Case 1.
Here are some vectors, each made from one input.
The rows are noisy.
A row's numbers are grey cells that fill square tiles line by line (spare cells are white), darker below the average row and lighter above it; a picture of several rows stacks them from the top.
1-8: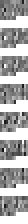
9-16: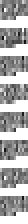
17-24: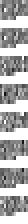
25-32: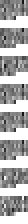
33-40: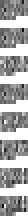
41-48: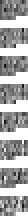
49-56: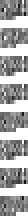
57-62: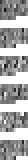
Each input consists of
a point on a 6-point line and a true/false value.
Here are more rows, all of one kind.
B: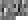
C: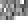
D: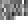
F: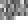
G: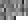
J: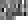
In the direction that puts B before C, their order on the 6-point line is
G, B, J, D, F, C.
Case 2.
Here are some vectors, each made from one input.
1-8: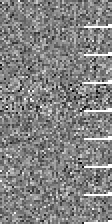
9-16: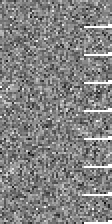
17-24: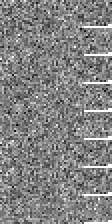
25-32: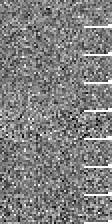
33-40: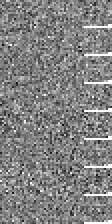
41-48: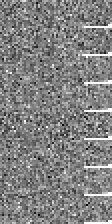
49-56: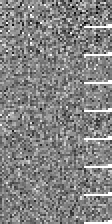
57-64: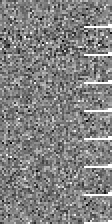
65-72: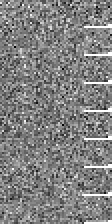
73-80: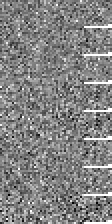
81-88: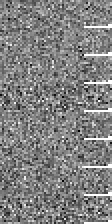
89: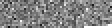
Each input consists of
either a point on a 6-point line and a point on a 10-point line, or a point on a 9-point line.
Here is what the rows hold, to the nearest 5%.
About 60% of them hold a point on a 6-point line and a point on a 10-point line. The rest hold a point on a 9-point line.
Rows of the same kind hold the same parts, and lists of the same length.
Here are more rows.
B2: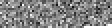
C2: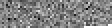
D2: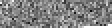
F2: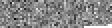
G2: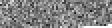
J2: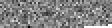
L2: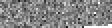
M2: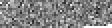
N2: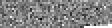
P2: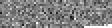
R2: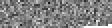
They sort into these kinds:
B2, D2, G2, M2
C2, F2, J2, L2, N2, P2, R2

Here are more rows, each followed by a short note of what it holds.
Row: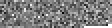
a point on a 9-point line
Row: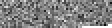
a point on a 9-point line
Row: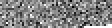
a point on a 9-point line
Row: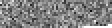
a point on a 9-point line
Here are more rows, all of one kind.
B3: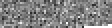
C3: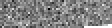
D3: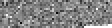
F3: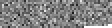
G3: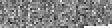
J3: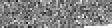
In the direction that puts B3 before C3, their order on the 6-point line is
B3, G3, D3, C3, J3, F3.
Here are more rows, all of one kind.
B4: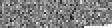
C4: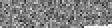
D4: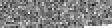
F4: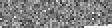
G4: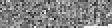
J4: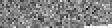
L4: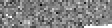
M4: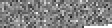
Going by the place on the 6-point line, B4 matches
J4 and M4.
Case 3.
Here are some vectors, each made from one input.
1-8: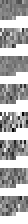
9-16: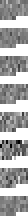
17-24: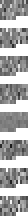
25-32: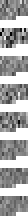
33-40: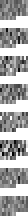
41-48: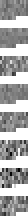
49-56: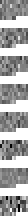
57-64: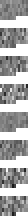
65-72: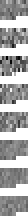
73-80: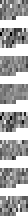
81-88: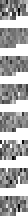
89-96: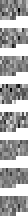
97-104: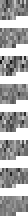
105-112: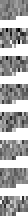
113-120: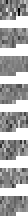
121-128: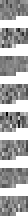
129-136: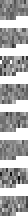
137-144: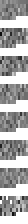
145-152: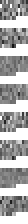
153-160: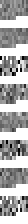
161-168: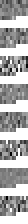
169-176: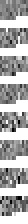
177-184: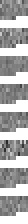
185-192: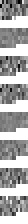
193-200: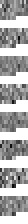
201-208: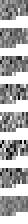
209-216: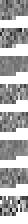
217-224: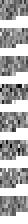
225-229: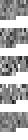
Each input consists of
a true/false value, together with either a fixed value, or a point on each of two 4-point lines.
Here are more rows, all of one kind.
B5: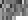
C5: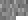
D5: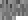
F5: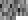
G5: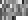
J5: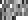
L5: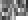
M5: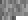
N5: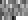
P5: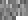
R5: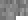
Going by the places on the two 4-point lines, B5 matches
F5, G5, N5 and R5.
